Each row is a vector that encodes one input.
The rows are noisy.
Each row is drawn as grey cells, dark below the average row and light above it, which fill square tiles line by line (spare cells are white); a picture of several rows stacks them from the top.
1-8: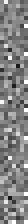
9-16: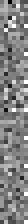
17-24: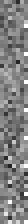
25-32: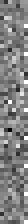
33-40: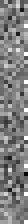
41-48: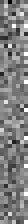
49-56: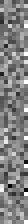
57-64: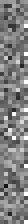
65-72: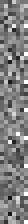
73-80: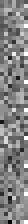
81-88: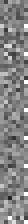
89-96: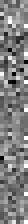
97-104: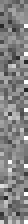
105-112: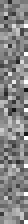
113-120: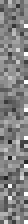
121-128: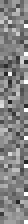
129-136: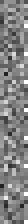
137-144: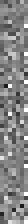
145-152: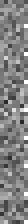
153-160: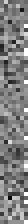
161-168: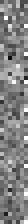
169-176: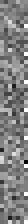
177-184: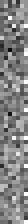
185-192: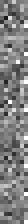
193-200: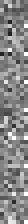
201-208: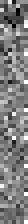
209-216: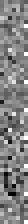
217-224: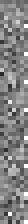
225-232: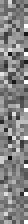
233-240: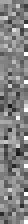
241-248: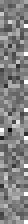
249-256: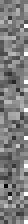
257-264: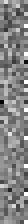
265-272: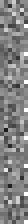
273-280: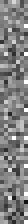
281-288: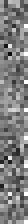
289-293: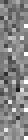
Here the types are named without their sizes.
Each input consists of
a point on a circle and a true/false value, together with a list of points on a line.
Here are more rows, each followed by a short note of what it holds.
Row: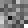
a point on a circle and a true/false value, together with a list of two items
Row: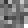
a point on a circle and a true/false value, together with a list of one item
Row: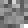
a point on a circle and a true/false value, together with a list of three items
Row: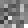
a point on a circle and a true/false value, together with the empty list
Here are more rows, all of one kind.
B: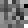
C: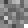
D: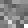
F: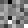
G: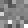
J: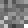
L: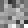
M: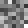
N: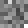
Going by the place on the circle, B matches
F, G and J.
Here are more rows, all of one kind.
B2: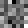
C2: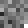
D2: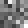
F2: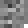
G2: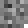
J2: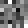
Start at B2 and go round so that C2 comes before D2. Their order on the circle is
B2, J2, C2, D2, G2, F2.
